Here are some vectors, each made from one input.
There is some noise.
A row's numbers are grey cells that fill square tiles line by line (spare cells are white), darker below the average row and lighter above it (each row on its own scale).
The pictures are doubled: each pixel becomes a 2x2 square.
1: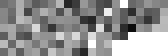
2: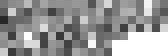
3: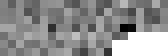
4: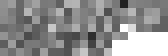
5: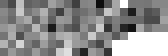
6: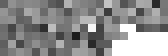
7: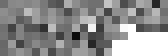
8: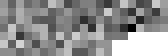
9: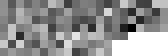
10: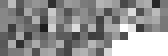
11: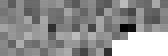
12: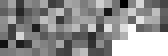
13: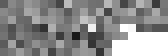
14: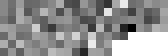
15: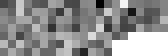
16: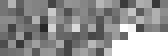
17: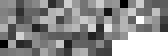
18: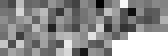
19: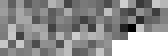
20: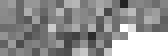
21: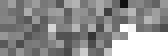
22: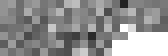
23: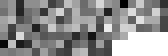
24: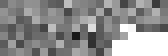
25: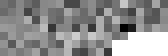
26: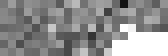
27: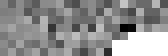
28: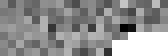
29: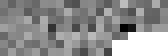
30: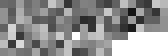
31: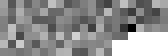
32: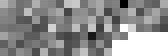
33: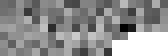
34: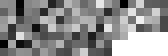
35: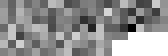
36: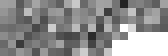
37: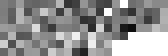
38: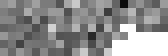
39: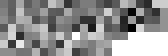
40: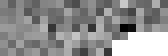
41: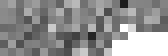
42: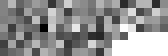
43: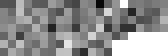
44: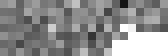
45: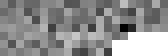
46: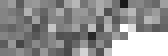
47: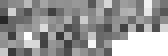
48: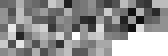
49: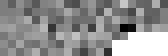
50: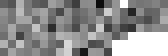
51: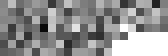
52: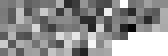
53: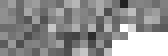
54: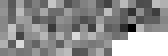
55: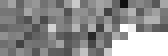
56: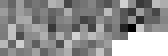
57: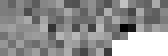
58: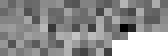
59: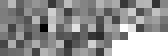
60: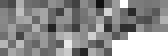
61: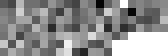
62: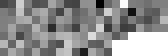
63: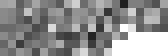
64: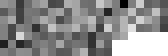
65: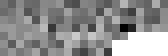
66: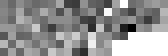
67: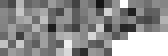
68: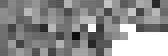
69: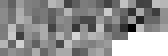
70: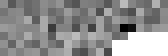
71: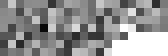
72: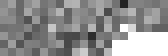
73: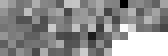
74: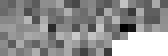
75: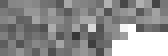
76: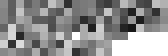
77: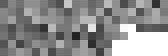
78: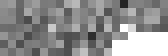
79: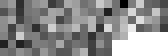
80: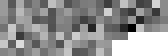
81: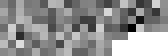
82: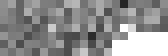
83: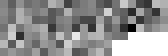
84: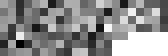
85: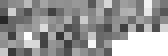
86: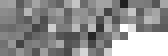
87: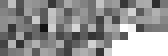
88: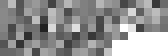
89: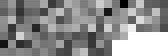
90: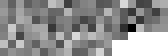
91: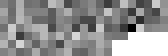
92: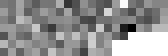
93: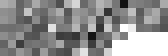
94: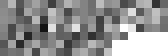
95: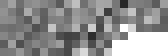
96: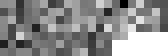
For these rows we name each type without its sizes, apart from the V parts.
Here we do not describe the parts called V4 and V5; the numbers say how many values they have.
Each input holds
either a fixed value, or a point on each of two lines, a true/false value, a value of V4 and a value of V5.
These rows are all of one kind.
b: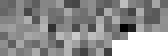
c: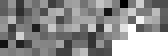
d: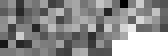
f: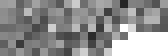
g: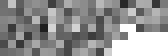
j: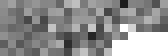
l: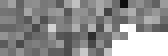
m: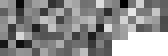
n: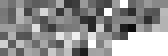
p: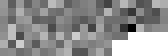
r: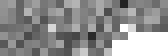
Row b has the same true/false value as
n and p.
